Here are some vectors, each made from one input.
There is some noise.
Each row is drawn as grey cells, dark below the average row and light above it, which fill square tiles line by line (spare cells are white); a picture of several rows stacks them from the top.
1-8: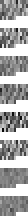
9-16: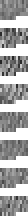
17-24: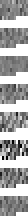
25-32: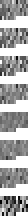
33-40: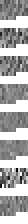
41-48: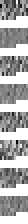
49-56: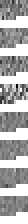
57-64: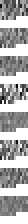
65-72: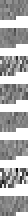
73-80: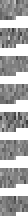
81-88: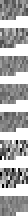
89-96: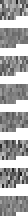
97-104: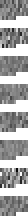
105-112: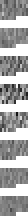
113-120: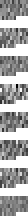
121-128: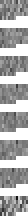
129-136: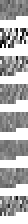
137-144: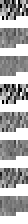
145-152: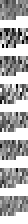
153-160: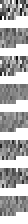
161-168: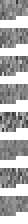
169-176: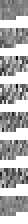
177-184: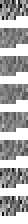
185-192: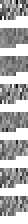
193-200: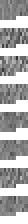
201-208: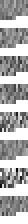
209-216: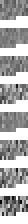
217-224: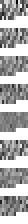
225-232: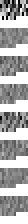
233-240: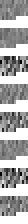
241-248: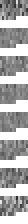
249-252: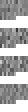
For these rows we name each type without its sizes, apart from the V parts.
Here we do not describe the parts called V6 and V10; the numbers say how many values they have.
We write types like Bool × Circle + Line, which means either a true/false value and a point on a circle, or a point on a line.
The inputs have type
Bool × Line × (Line + V6) × V10.
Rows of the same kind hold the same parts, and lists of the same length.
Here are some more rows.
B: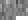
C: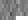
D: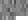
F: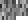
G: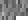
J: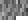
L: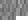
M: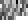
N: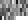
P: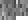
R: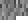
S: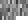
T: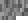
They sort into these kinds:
B, M
C, D, F, G, J, L, N, P, R, S, T

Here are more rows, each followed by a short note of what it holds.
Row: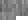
a point on a line, a true/false value, a value of V6 and a value of V10
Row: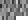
a point on each of two lines, a true/false value and a value of V10
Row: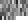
a point on a line, a true/false value, a value of V6 and a value of V10
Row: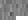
a point on a line, a true/false value, a value of V6 and a value of V10
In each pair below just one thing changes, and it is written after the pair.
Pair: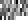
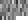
the value of V6
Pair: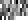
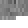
the true/false value
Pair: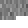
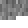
the value of V10
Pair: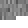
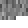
the true/false value
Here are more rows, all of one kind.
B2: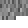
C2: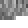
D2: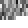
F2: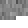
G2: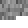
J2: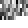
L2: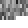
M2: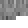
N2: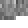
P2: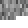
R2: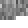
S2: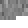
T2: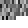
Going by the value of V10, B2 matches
D2, M2, P2 and S2.
